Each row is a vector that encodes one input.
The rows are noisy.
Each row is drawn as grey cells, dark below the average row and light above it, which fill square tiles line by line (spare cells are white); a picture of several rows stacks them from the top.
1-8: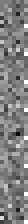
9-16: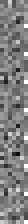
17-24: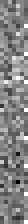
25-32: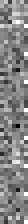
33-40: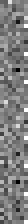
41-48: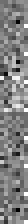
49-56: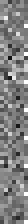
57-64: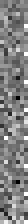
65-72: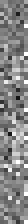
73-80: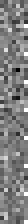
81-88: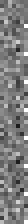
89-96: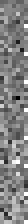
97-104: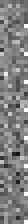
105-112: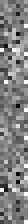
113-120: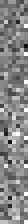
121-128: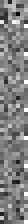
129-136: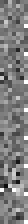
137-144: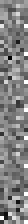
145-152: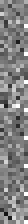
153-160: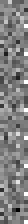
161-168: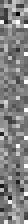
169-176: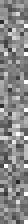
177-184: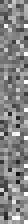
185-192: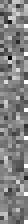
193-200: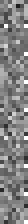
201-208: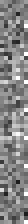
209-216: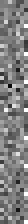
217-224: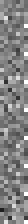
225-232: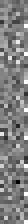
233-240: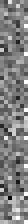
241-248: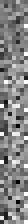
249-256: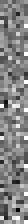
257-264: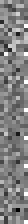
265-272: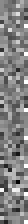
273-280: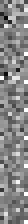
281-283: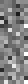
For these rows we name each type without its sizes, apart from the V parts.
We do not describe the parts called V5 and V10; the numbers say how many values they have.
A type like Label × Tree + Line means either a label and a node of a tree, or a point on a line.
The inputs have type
Bool × Tree × (Unit + V5 × V10).
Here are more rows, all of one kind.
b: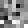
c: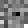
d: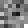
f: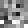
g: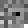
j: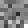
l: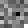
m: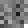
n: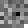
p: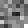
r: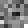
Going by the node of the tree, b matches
d, f, p and r.
